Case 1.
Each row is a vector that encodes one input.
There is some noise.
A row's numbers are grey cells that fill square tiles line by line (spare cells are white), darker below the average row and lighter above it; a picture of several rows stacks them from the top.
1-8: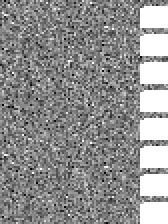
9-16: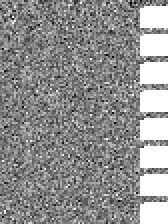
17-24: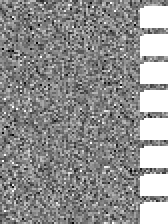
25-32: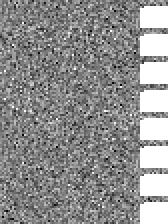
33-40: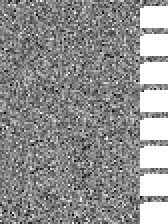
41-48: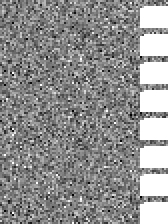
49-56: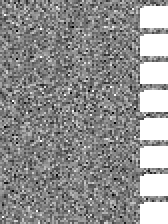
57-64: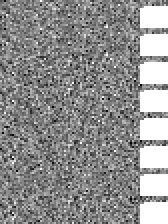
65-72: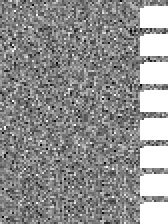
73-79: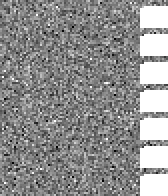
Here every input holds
one of 4 labels, together with either a fixed value, or three true/false values.
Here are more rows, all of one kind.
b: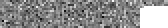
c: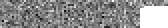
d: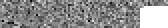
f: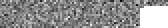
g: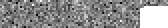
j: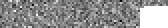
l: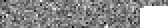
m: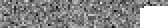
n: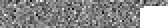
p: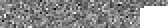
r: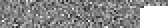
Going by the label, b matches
c and r.
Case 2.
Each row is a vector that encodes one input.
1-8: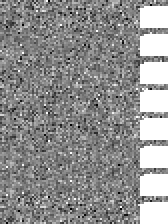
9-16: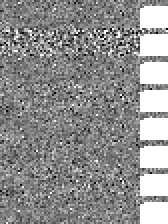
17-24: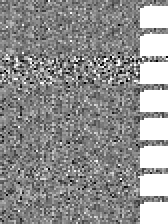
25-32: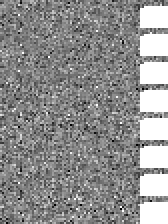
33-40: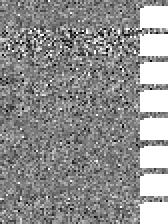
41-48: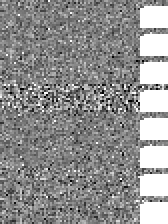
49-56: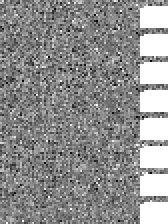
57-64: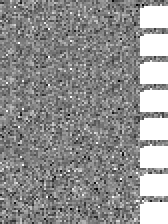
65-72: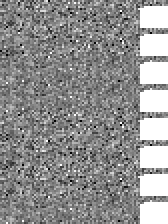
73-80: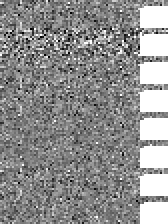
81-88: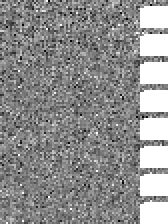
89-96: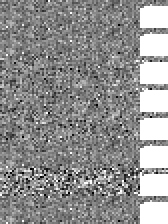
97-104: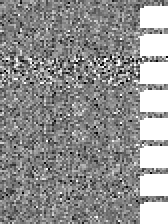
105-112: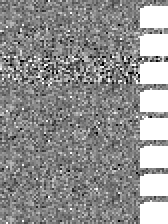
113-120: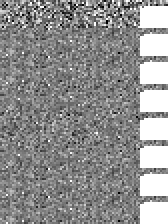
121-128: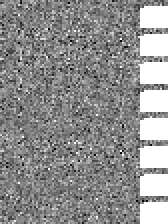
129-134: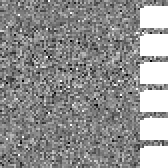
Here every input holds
either one of 4 labels, or four true/false values.
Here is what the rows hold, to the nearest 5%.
About 5% of them hold one of 4 labels. The rest hold four true/false values.
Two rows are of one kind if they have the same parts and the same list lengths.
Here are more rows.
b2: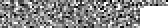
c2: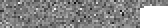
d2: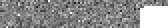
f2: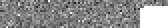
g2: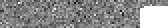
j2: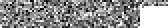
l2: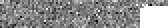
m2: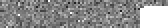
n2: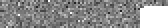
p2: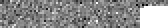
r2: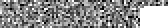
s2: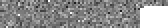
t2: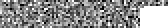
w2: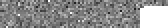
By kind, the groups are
b2, j2, r2, t2
c2, d2, f2, g2, l2, m2, n2, p2, s2, w2

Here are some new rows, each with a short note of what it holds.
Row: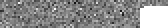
four true/false values
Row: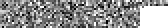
one of 4 labels
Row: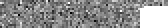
four true/false values
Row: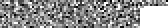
one of 4 labels
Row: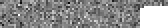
four true/false values
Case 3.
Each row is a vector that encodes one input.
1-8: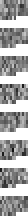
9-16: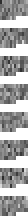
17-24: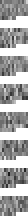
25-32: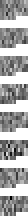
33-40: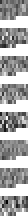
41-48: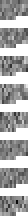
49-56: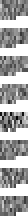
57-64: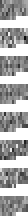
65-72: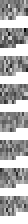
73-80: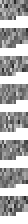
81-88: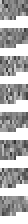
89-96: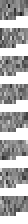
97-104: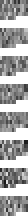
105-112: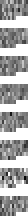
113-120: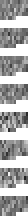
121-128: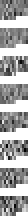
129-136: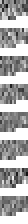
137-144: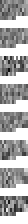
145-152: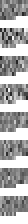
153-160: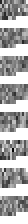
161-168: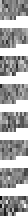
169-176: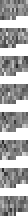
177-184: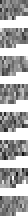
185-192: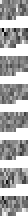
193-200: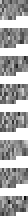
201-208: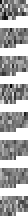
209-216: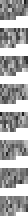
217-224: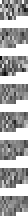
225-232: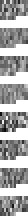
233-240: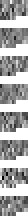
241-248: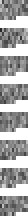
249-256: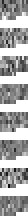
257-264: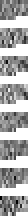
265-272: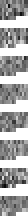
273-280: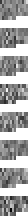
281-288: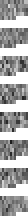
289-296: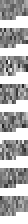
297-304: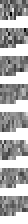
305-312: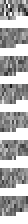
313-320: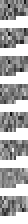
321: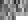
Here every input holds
either a point on an 11-point circle, or a point on an 11-point line.
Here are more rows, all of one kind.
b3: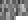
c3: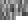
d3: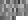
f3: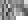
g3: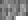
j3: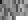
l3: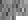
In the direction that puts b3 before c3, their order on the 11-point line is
l3, j3, f3, d3, b3, g3, c3.
